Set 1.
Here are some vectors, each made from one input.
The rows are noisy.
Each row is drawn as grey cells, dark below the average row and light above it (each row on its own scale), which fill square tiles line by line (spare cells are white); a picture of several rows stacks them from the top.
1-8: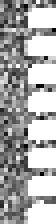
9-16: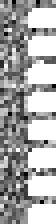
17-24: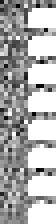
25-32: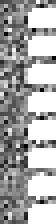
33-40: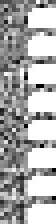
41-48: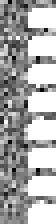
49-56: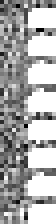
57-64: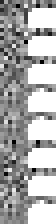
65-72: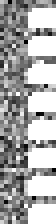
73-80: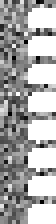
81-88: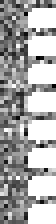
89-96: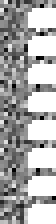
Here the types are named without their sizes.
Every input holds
a point on a circle.
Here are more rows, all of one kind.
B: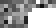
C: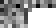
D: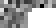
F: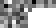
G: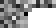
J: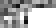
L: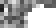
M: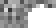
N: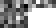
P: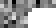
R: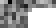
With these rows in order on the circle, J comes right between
B and C.
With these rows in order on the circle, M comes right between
L and P.
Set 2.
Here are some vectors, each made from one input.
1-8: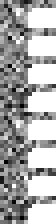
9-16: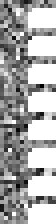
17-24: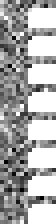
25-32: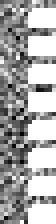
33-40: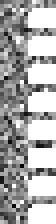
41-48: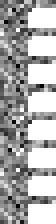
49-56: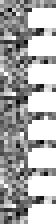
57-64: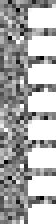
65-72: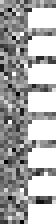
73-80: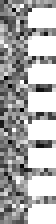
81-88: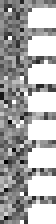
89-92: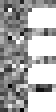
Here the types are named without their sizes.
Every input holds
a node of a tree.
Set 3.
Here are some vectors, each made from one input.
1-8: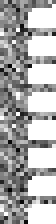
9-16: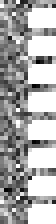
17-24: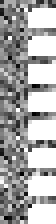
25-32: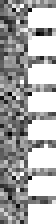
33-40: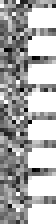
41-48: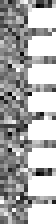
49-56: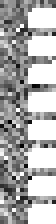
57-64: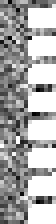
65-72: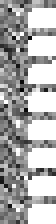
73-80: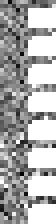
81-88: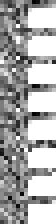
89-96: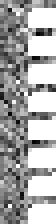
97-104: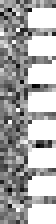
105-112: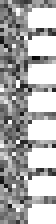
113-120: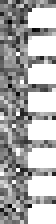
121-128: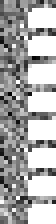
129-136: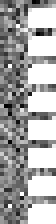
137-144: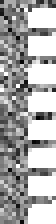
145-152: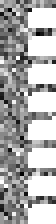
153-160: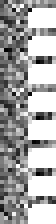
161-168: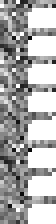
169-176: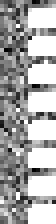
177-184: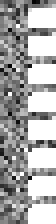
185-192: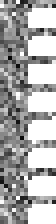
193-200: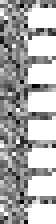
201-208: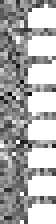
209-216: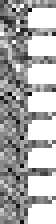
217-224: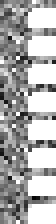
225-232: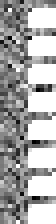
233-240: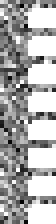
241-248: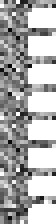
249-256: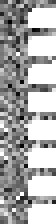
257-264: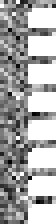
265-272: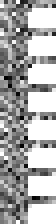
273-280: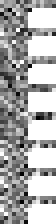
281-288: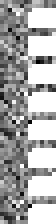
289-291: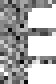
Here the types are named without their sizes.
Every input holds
a node of a tree.
